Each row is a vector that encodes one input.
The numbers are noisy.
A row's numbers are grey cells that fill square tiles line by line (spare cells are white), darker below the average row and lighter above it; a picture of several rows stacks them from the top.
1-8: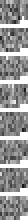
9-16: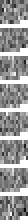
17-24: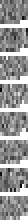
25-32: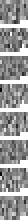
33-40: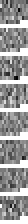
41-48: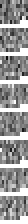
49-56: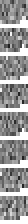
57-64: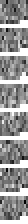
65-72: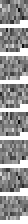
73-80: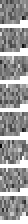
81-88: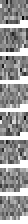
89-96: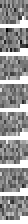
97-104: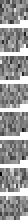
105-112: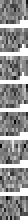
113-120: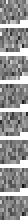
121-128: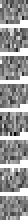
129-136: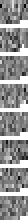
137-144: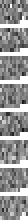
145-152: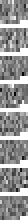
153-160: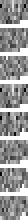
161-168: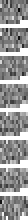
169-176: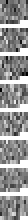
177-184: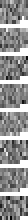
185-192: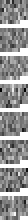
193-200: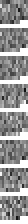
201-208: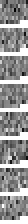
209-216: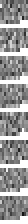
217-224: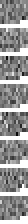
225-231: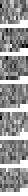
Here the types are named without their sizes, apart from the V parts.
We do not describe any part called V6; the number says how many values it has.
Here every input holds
a label, together with either a point on a line, or a value of V6.
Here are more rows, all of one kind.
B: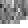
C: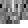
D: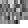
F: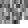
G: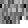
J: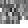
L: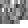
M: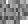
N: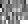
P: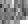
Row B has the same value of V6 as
C, D, L and P.
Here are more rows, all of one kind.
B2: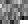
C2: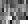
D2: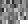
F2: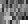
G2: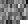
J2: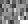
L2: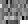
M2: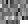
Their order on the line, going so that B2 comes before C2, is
L2, B2, M2, G2, F2, D2, C2, J2.
